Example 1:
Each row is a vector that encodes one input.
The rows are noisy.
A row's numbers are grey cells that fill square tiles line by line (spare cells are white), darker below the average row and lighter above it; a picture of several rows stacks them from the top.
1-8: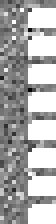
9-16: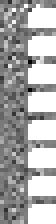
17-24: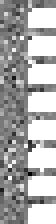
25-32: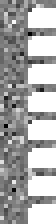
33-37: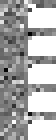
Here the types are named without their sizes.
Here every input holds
a point on a line, together with either a point on a circle, or a fixed value.
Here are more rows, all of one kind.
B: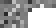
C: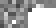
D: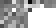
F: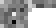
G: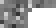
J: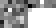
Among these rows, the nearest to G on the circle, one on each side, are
C and F.
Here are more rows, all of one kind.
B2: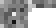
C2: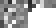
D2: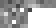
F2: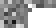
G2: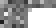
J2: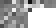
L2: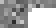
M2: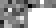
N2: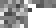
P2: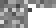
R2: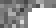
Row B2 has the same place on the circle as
G2 and L2.
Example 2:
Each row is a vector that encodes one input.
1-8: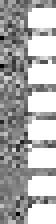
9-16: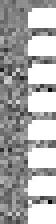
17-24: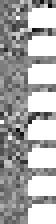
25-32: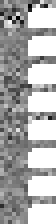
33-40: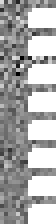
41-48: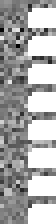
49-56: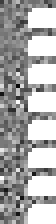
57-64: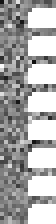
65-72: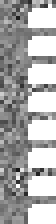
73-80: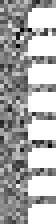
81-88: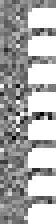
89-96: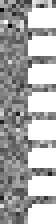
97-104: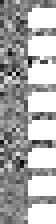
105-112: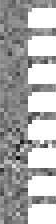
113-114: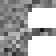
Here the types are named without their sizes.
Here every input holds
either a point on a circle, or a point on a line.
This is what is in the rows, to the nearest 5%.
About 20% of them hold a point on a circle. The rest hold a point on a line.
